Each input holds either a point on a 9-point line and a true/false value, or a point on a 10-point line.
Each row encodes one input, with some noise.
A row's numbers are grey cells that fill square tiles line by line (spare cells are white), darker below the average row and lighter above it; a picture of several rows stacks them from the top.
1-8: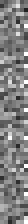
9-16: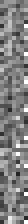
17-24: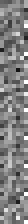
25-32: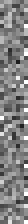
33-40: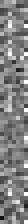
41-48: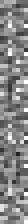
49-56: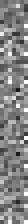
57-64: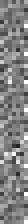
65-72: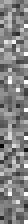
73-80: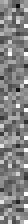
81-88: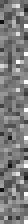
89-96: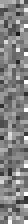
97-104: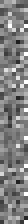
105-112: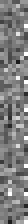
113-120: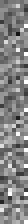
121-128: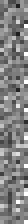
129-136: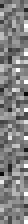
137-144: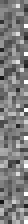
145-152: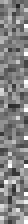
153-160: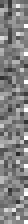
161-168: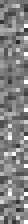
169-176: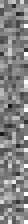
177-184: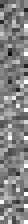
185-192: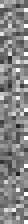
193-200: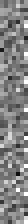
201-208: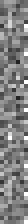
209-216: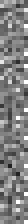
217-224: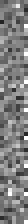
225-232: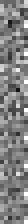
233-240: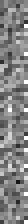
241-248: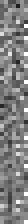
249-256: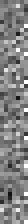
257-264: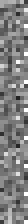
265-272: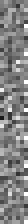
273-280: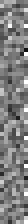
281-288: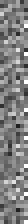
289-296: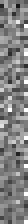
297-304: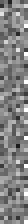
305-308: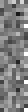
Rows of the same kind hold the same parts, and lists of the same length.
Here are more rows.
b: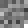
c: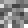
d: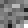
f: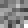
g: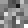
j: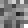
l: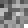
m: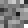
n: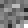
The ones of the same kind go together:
b, d, f, l, n
c, g, j, m

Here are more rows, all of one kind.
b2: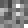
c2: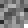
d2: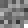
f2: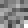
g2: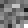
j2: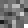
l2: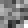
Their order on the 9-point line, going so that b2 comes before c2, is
j2, b2, c2, d2, f2, l2, g2.
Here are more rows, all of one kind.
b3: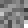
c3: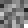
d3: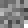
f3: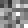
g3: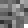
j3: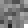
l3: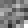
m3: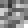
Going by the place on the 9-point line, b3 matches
c3 and d3.
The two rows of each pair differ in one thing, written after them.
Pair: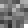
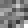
the place on the 9-point line
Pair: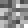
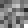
the true/false value
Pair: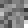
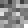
the true/false value
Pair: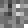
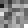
the place on the 9-point line
